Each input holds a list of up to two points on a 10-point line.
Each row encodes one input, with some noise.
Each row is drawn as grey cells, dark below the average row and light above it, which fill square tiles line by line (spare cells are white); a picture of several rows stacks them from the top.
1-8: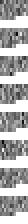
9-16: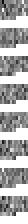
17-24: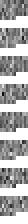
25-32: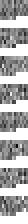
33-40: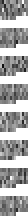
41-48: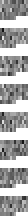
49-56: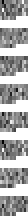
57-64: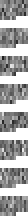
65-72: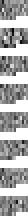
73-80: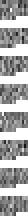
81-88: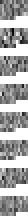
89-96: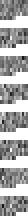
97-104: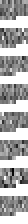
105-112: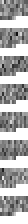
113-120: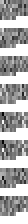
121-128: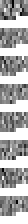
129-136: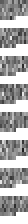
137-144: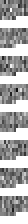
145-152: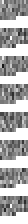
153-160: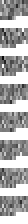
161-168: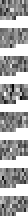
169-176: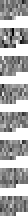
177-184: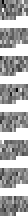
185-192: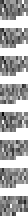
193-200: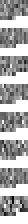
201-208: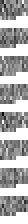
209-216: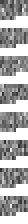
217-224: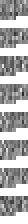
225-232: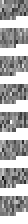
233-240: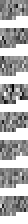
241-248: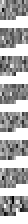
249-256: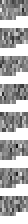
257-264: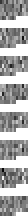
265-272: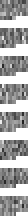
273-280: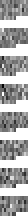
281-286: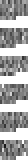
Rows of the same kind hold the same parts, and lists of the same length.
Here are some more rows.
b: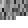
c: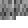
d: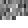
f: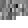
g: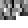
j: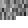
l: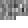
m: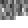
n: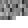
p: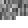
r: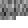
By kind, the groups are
b, d, j, m, n, p
c, f, l, r
g

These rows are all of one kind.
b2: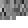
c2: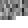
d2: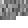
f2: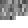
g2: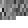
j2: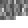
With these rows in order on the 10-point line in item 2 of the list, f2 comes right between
g2 and j2.
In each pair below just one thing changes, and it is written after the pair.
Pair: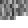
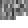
the place on the 10-point line in item 2 of the list
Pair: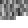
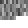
the place on the 10-point line in item 2 of the list
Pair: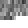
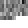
the place on the 10-point line in item 2 of the list
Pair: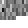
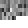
the place on the 10-point line in item 1 of the list
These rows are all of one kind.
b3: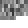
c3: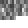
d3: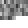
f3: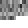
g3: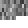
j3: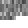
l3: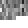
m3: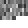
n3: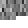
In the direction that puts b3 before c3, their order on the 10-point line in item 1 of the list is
b3, c3, f3, j3, d3, l3, n3, g3, m3.
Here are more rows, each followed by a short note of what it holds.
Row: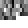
the empty list
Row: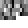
the empty list
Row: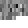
a list of one item
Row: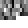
the empty list
